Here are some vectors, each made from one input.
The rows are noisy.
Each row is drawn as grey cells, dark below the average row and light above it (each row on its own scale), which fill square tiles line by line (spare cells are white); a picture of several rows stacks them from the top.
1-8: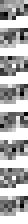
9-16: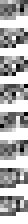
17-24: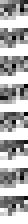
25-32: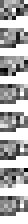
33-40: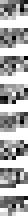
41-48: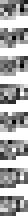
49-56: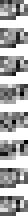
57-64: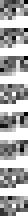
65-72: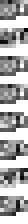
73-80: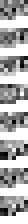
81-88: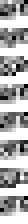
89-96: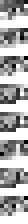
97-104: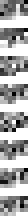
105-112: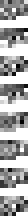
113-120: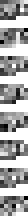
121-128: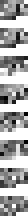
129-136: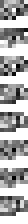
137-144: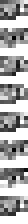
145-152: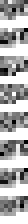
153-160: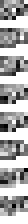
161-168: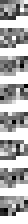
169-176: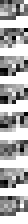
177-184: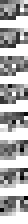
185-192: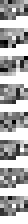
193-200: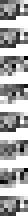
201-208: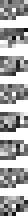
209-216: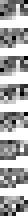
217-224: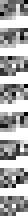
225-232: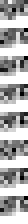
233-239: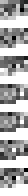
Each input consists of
four true/false values.
